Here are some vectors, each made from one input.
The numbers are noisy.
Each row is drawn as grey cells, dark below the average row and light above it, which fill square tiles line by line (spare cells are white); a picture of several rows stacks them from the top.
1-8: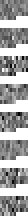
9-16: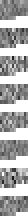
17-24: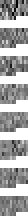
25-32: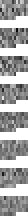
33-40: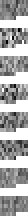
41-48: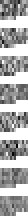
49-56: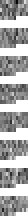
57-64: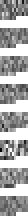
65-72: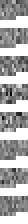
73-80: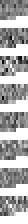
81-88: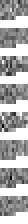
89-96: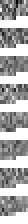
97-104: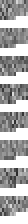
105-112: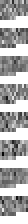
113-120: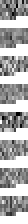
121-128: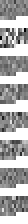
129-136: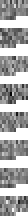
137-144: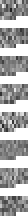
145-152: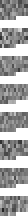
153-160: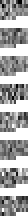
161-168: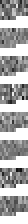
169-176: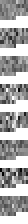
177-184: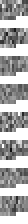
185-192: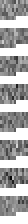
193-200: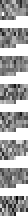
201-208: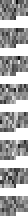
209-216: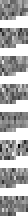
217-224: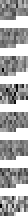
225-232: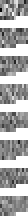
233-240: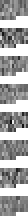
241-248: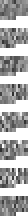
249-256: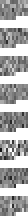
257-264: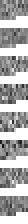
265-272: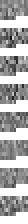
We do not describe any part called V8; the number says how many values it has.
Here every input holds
a point on a 6-point line and a value of V8, together with either a fixed value, or four true/false values.
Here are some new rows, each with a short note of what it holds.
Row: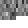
a point on a 6-point line, four true/false values and a value of V8
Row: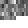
a point on a 6-point line, four true/false values and a value of V8
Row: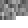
a point on a 6-point line, four true/false values and a value of V8
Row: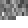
a point on a 6-point line, four true/false values and a value of V8
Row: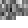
a point on a 6-point line, four true/false values and a value of V8
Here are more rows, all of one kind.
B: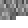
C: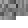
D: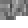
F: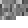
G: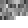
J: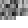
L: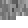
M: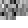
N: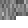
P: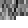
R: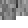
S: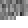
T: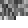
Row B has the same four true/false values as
G, M and R.
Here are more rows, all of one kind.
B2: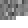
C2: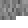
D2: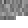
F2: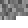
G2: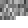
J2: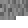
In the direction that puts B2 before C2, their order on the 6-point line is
B2, G2, C2, D2, J2, F2.
